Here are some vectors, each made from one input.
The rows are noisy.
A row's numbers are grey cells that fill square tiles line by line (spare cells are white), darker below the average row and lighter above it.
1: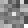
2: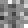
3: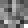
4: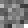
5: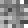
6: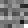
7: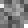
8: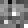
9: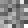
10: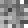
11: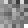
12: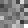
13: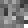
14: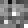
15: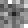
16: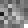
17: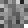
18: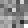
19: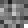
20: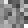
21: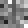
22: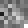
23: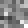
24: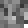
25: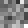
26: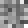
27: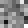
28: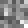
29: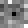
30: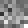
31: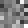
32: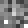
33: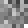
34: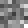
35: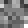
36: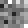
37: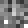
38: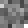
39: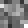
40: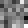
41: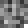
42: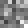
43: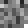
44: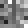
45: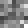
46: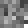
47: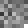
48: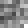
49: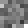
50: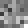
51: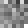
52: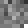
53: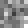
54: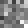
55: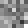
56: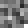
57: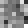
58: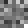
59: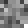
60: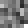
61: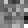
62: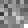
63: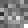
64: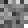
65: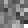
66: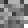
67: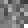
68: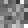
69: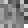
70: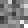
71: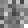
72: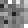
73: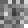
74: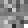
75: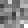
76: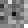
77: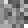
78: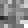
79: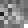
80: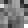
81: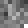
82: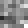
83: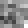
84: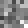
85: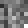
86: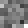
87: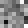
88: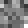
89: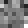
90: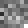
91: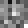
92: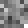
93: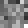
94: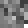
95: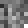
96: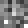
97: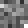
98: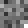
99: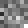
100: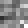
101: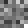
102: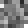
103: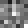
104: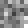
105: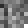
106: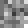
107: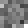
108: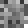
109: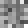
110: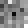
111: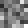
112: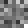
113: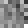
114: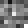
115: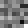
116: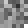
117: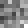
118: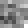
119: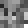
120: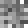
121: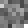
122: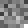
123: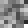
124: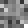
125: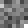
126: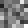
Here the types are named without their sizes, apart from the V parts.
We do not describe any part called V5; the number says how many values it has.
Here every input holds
four true/false values, together with either a point on a line, or a value of V5.
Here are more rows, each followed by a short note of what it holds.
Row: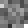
a point on a line and four true/false values
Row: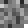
a point on a line and four true/false values
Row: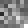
four true/false values and a value of V5
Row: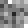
a point on a line and four true/false values
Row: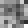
four true/false values and a value of V5
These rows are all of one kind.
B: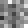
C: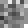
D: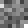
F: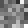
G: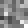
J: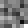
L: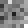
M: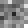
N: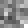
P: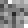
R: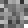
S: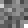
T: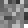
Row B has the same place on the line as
C and P.
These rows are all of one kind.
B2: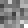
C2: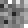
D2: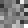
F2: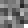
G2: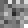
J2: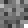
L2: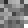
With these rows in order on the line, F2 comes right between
D2 and J2.
